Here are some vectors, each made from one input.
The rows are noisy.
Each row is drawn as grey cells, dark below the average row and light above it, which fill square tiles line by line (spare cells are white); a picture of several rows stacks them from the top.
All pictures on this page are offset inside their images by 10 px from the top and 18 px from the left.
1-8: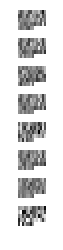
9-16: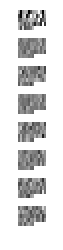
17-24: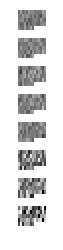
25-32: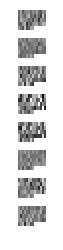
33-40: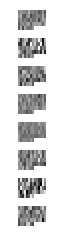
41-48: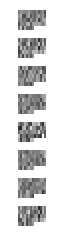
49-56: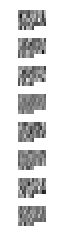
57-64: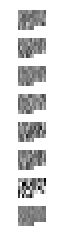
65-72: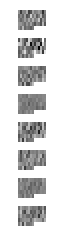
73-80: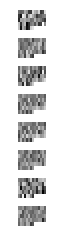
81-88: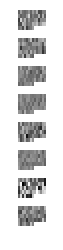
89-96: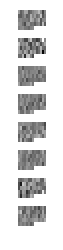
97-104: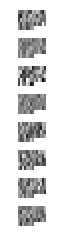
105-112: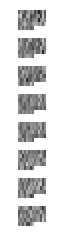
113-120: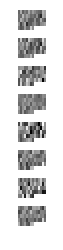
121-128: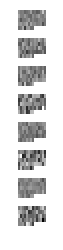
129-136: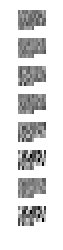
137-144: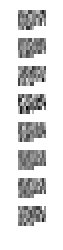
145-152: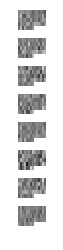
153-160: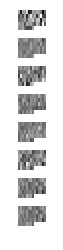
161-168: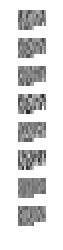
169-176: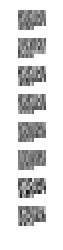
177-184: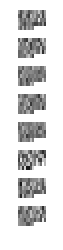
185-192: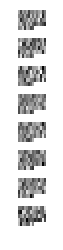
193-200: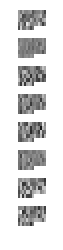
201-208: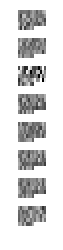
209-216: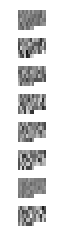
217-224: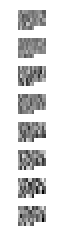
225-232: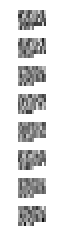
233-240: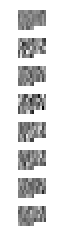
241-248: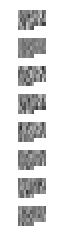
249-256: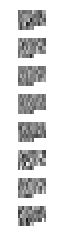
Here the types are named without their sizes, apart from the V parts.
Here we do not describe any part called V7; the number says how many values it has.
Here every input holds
either a point on a circle, or a true/false value and a value of V7.
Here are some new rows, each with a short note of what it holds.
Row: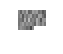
a point on a circle
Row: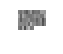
a point on a circle
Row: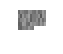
a point on a circle
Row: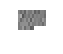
a point on a circle
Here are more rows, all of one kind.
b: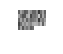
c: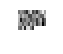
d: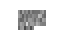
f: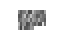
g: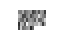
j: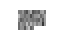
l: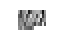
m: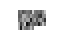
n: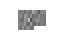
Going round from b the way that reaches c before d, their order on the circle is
b, g, j, c, d, f, m, n, l.
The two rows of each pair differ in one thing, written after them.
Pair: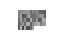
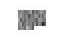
the true/false value
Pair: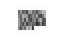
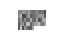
the value of V7
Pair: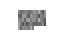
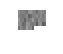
the true/false value
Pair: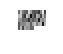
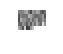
the true/false value
